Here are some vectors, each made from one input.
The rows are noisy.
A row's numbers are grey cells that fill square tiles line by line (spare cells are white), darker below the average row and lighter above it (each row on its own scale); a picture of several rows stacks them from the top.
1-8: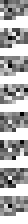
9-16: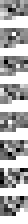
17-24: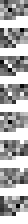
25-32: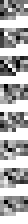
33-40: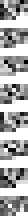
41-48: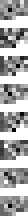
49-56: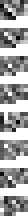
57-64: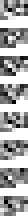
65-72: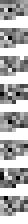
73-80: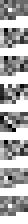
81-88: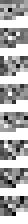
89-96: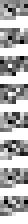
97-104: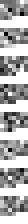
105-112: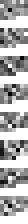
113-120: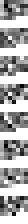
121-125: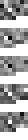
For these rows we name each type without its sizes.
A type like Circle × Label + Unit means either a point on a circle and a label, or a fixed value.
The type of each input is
Bool × Bool × Bool × (Circle + Line).
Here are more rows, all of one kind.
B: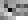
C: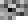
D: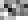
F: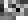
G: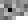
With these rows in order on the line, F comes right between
C and D.
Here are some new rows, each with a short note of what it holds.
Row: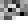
a point on a circle and three true/false values
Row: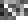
a point on a line and three true/false values
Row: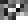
a point on a circle and three true/false values
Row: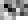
a point on a line and three true/false values
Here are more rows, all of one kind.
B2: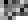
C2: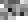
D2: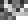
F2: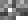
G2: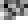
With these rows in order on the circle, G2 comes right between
B2 and D2.
